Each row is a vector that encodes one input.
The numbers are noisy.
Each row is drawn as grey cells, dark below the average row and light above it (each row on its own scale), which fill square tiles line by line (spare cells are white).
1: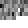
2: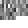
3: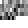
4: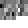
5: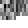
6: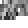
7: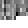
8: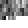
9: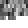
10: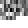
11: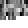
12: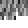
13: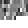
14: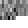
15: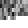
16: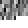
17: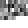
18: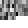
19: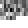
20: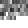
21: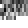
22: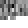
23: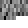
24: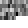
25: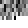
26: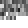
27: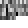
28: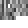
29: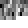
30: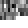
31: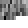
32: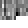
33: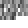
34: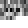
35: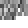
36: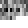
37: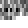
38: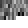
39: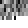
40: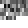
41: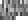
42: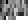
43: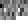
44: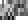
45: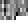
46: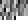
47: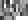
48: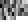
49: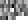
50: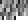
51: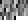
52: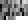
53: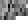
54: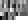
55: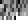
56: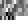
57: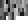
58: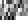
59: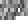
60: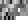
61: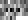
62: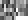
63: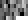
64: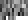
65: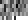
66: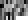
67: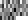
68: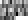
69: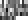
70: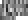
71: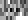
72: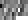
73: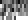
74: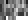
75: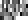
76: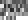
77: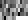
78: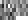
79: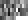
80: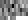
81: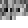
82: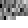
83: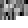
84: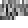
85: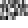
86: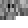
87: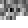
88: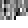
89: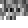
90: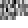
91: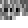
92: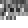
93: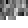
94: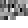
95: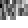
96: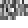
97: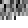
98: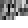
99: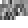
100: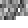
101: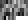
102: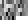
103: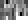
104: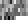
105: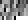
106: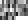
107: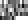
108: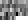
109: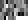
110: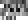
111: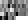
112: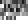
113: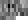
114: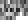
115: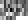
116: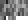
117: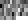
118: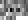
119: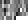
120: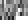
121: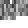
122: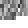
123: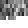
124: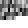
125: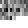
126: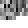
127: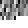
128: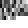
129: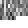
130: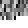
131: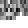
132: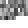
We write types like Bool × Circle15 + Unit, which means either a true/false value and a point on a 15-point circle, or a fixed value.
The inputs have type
Line7 + List2(Circle8).
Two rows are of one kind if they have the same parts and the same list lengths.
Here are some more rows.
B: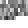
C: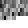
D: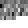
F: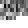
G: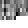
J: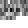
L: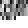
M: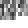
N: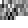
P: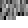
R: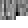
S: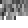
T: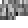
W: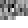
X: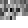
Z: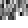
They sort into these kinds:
B, C, D, M, W
F, J, L, S, X
G, R
N, P, T, Z

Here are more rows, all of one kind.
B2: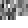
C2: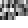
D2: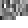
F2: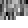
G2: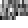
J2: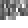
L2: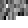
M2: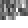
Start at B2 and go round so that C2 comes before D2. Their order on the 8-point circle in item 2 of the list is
B2, J2, M2, F2, C2, L2, G2, D2.
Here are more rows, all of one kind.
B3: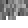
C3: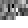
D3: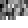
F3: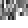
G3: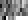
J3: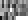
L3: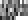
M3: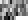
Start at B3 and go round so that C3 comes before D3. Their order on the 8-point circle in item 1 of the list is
B3, G3, C3, J3, L3, M3, F3, D3.
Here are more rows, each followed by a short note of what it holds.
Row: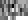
a list of one item
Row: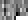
the empty list
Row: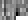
the empty list
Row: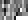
the empty list
